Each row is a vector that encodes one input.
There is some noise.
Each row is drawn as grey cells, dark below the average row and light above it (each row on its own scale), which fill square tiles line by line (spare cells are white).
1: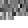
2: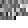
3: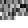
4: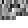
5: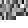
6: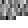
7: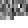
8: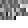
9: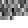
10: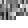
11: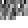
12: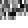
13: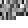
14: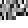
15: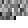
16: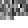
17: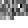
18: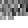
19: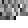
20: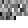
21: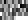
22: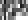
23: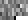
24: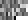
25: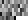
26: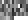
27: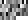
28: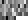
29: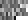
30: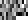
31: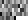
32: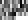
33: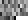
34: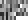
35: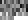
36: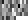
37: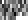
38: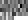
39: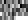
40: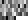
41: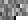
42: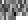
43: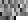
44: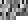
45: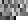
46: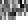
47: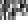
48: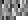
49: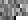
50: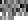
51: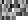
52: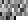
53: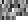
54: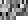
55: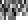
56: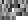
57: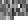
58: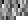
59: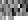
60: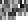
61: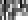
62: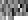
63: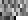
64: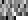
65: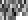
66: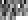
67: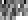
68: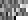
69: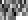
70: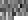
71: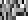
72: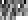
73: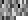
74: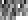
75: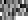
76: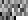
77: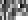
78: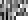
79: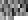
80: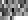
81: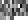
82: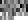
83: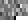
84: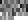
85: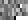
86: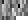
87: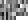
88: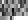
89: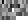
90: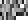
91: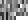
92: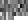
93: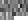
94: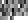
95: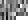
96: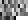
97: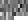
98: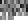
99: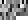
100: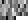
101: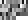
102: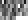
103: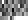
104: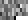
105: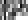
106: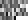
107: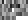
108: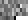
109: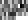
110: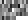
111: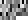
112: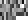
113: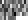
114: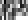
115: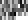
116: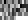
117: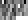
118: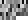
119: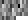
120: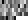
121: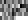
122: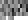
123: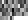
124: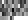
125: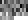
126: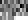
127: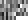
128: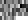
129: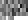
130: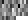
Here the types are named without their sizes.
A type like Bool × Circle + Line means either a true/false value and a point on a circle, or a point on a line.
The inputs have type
Bool × Circle.
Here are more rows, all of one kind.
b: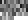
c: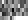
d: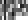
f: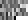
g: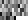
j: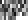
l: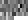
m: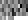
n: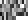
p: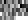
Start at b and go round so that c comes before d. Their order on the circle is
b, l, m, n, c, f, j, d, g, p.
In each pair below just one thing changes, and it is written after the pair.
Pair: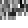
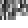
the place on the circle
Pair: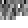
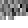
the place on the circle
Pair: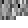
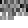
the true/false value
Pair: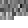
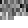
the place on the circle
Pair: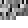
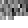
the true/false value
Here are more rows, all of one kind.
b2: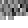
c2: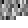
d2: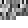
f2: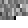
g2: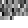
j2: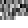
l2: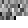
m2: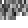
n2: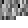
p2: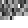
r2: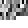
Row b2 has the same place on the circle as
d2 and r2.
